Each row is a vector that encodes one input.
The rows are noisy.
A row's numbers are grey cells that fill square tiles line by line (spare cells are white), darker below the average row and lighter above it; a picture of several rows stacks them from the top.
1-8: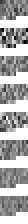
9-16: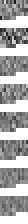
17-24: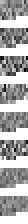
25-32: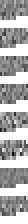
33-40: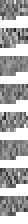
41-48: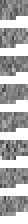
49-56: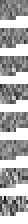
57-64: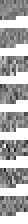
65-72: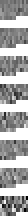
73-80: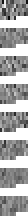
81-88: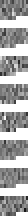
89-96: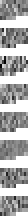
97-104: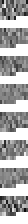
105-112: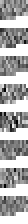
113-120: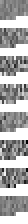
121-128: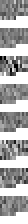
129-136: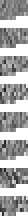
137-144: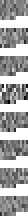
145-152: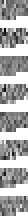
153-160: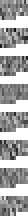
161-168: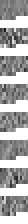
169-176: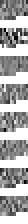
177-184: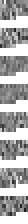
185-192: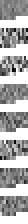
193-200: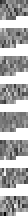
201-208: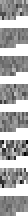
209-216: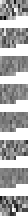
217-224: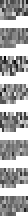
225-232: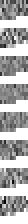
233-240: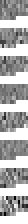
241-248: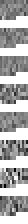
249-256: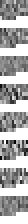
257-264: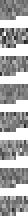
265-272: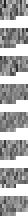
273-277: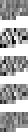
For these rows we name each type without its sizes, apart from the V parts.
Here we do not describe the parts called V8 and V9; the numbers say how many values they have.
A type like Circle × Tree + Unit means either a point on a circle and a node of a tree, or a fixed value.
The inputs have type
Bool × (Circle × Label + Line × V9) + V8.
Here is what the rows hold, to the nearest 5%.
About 75% of them hold a true/false value, together with either a point on a circle and a label, or a point on a line and a value of V9. The rest hold a value of V8.
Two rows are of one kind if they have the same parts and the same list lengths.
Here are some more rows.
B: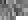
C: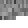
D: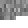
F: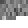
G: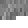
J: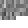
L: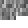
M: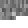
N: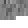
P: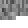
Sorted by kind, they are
B, C, F, G
D, M, N, P
J, L

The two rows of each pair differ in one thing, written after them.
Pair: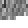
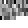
the true/false value
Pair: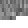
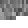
the place on the circle
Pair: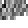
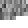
the true/false value
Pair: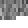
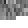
the label
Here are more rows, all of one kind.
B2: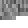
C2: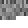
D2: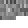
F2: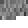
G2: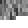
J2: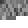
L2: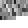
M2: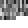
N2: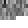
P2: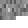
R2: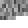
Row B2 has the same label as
C2, N2 and R2.
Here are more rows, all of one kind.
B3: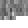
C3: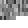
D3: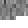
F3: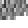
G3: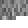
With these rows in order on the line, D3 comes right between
B3 and F3.
